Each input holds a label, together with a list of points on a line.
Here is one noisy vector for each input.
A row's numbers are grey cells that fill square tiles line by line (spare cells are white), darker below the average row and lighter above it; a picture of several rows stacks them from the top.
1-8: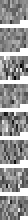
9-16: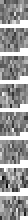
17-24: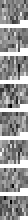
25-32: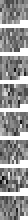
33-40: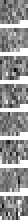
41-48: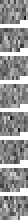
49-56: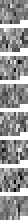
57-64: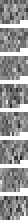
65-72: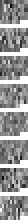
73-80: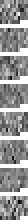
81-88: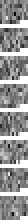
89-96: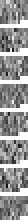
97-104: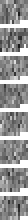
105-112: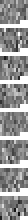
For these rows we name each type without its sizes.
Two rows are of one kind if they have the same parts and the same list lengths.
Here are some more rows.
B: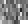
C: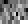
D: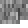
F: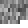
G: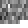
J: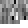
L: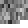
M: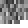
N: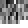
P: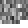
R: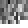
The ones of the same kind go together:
B, P
C, L, M
D, F, G, J, N, R

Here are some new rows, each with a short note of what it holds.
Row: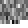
a label, together with the empty list
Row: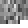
a label, together with a list of two items
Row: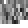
a label, together with the empty list
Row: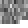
a label, together with a list of two items
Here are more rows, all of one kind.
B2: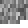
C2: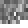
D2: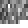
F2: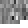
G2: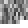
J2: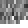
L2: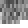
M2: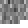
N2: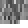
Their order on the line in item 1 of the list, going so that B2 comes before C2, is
N2, D2, J2, B2, M2, F2, C2, L2, G2.
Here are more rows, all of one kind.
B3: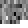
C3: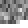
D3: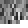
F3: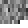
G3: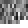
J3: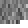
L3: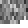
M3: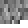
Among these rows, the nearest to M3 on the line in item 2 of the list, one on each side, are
B3 and D3.
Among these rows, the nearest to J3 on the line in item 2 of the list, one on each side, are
B3 and F3.
